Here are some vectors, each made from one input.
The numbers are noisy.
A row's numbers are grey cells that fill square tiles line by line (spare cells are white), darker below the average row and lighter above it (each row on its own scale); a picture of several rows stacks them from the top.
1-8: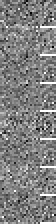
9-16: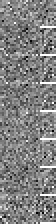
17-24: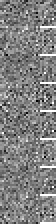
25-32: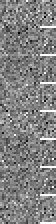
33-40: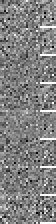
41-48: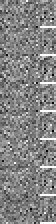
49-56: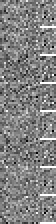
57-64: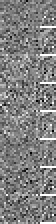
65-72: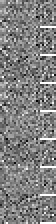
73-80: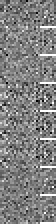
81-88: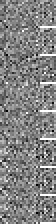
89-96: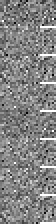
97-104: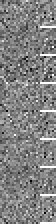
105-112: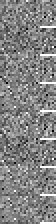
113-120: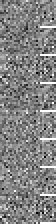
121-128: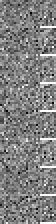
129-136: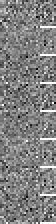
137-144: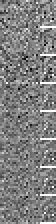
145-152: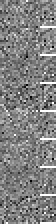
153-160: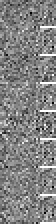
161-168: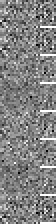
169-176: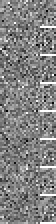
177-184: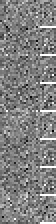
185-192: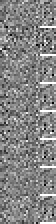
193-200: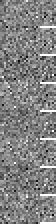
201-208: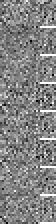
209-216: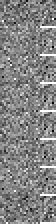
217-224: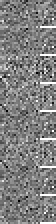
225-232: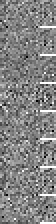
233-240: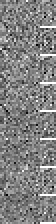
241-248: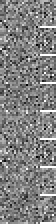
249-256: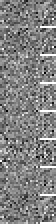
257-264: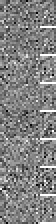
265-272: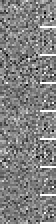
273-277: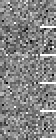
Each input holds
a true/false value, together with either a fixed value, or a node of a 10-node tree.
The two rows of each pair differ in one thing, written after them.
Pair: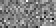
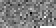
the true/false value
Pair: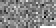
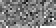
the true/false value
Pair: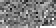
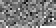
the node of the tree
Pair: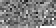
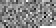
the true/false value
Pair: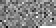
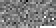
the true/false value
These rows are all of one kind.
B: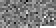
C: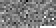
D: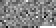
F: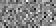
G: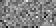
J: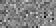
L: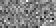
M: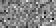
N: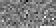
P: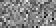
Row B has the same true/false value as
C and N.
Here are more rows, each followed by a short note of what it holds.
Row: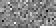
a true/false value
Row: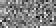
a true/false value
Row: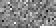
a true/false value
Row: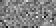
a node of a 10-node tree and a true/false value
